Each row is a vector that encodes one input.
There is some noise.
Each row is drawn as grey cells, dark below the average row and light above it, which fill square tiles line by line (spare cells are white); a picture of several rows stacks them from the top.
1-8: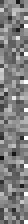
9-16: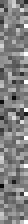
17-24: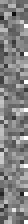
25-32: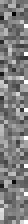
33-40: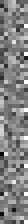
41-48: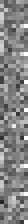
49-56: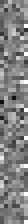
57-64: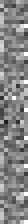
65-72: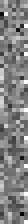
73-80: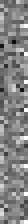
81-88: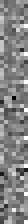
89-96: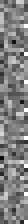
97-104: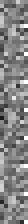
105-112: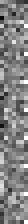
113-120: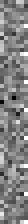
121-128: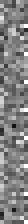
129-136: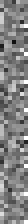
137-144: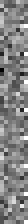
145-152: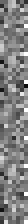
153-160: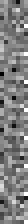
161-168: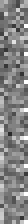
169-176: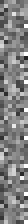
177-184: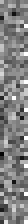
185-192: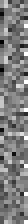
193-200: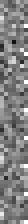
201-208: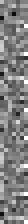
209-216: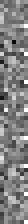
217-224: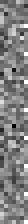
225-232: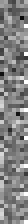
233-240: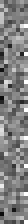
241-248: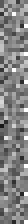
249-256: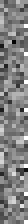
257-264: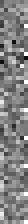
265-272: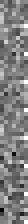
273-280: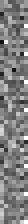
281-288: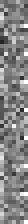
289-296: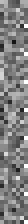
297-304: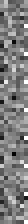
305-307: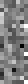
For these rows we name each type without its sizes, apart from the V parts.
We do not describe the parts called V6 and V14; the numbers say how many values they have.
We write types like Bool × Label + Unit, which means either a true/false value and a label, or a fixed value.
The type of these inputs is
Bool × (Line + V6) + V14.
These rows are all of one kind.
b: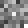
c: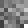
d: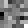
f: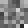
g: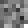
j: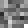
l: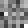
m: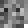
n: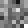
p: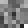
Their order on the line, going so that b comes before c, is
l, b, n, f, p, c, g, m, j, d.
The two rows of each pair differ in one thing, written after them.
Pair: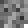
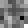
the true/false value
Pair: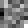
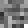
the place on the line
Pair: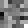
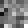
the true/false value
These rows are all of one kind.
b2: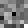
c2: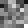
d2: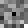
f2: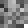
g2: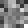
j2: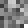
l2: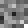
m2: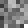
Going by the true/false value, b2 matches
d2 and l2.
